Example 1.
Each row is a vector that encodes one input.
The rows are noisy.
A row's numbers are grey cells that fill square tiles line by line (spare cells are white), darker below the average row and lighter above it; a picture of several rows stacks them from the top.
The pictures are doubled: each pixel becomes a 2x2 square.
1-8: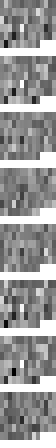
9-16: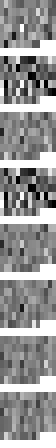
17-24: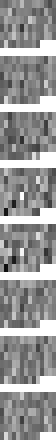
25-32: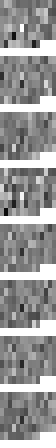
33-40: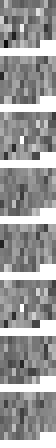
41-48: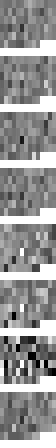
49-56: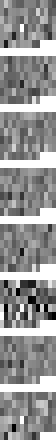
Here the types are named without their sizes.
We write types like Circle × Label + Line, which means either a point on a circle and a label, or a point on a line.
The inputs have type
List(Line).
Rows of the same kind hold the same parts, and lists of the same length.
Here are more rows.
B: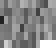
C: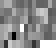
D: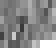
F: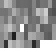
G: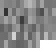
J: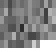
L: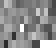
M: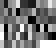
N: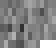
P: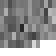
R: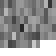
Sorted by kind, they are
B, D, G, J, N, P, R
C, F, L
M

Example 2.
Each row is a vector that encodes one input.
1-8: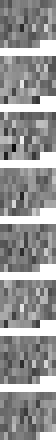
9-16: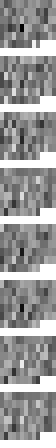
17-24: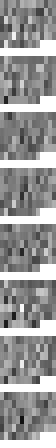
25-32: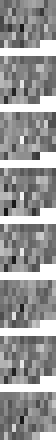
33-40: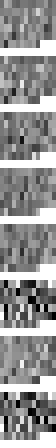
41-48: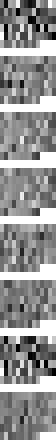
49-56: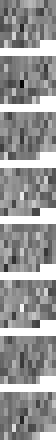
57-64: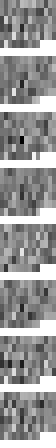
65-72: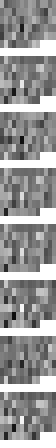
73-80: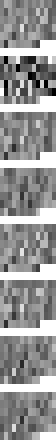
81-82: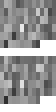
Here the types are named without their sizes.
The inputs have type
List(Line).
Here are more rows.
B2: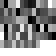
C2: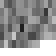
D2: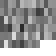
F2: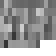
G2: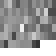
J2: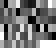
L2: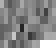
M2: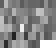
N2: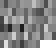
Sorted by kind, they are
B2, J2
C2, D2, L2, N2
F2, G2, M2

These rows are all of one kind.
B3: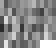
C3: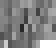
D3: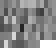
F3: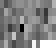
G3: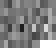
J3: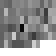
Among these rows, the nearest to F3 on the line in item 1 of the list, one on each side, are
D3 and J3.
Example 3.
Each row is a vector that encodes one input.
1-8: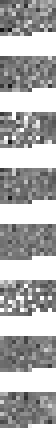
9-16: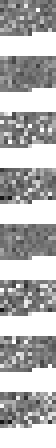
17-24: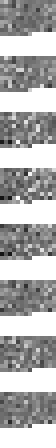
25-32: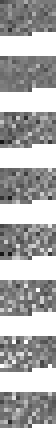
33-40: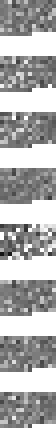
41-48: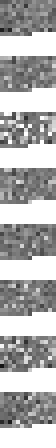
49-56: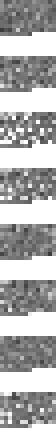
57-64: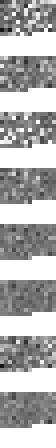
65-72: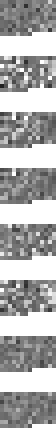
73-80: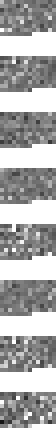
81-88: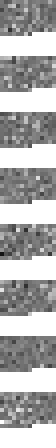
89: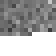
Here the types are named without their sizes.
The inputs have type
Bool × (Tree + Unit).
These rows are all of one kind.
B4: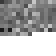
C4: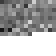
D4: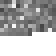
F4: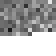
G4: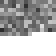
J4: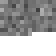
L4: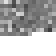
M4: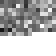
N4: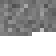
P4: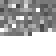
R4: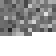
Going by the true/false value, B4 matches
C4, D4 and P4.
